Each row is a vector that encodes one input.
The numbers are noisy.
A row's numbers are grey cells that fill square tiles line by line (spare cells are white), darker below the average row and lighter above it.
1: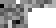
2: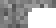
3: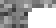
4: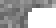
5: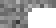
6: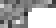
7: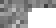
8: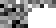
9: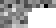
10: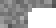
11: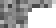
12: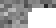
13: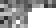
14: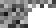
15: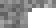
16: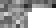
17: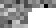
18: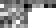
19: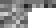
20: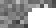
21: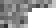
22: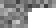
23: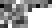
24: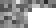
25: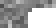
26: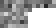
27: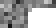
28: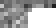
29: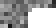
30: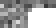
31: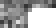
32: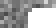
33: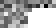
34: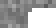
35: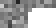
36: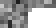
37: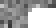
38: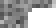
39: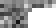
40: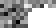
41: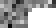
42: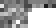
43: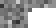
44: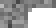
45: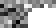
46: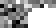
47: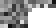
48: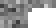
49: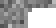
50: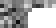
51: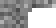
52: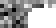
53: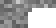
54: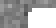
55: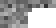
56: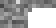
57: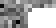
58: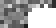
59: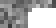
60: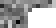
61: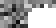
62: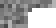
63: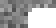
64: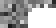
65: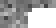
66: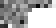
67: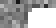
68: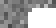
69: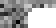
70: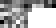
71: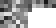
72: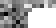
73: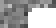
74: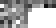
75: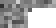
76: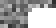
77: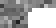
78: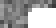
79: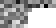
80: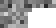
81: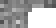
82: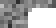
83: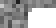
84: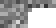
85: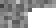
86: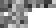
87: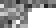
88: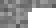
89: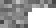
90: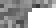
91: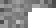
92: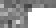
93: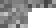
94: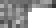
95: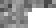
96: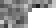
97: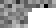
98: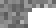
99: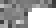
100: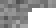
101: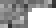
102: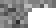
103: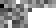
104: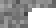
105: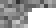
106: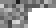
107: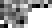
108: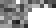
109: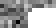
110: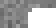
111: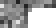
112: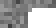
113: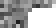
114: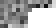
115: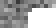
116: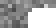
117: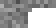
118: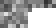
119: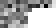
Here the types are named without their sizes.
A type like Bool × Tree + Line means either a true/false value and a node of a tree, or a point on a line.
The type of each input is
List(Line) × Tree.
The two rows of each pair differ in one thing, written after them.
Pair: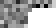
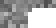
the place on the line in item 2 of the list
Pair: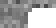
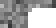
the node of the tree
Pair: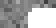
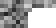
the place on the line in item 1 of the list
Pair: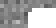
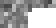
the node of the tree
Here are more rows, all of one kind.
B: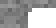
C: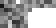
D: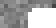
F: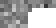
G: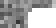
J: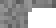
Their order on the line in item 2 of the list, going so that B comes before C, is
B, D, J, G, C, F.
